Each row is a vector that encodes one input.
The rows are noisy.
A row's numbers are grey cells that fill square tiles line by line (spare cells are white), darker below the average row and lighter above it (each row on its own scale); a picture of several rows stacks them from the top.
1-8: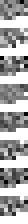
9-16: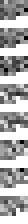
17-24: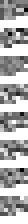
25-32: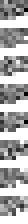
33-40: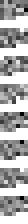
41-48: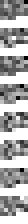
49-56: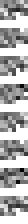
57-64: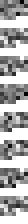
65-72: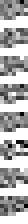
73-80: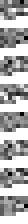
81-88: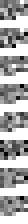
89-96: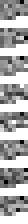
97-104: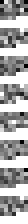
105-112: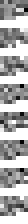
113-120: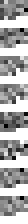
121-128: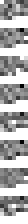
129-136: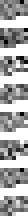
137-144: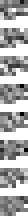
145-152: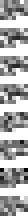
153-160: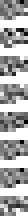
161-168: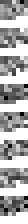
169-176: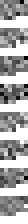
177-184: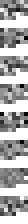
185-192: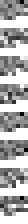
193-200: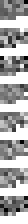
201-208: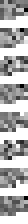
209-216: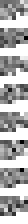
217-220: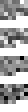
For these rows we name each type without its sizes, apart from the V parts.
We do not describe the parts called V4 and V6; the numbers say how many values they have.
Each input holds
either a node of a tree, or a true/false value and a value of V4, or a value of V6.
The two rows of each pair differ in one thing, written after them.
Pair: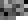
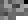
the true/false value
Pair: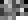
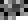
the true/false value
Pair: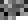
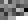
the value of V4
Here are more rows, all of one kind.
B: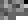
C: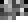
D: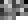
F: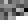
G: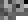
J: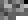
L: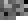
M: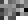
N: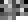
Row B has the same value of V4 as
G, J and L.
